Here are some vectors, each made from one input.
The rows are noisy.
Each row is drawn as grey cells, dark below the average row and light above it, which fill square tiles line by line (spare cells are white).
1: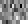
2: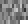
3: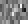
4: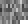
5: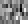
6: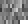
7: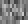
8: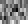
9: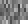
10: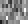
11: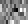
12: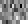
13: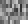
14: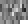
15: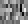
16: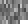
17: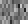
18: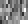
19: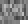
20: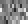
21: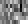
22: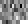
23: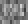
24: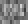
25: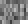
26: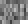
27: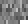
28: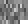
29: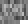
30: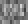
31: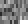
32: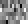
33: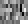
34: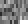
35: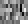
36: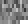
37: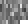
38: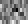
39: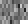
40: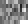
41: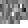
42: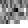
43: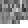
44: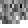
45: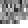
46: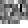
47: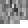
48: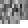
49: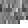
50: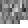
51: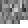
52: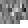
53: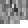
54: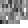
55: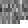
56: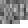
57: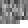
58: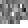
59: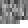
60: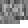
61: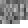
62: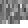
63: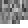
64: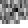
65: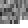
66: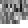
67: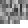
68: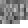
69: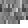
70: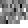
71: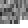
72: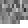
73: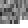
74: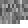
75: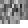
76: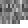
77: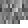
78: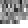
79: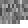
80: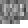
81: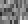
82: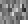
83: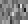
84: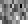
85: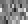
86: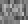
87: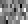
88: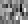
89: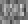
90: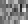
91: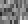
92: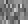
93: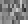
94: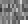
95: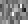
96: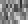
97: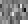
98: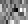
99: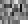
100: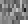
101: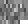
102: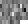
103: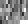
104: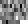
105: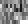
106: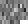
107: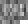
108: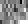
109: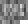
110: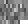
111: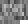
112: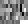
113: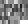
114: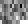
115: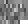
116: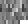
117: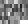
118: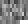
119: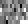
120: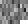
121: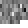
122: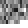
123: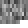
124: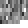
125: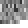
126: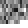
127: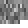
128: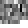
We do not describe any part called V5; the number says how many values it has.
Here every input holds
either three true/false values and a value of V5, or a list of up to three points on a 4-point line.
